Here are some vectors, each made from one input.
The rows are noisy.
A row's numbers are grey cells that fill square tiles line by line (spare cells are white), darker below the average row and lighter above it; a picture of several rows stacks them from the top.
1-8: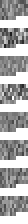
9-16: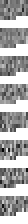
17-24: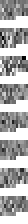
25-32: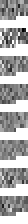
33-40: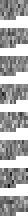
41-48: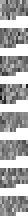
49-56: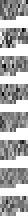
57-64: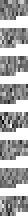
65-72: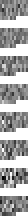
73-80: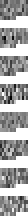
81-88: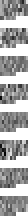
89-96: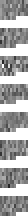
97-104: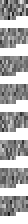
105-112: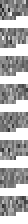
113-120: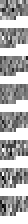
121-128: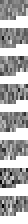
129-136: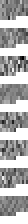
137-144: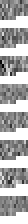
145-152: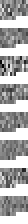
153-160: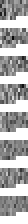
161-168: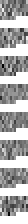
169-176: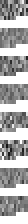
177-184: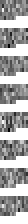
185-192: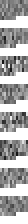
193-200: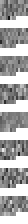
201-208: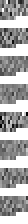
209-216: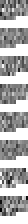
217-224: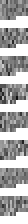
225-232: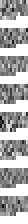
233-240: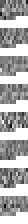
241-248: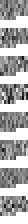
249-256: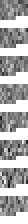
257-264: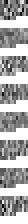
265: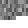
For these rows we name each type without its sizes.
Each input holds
either a point on a circle, or a node of a tree.
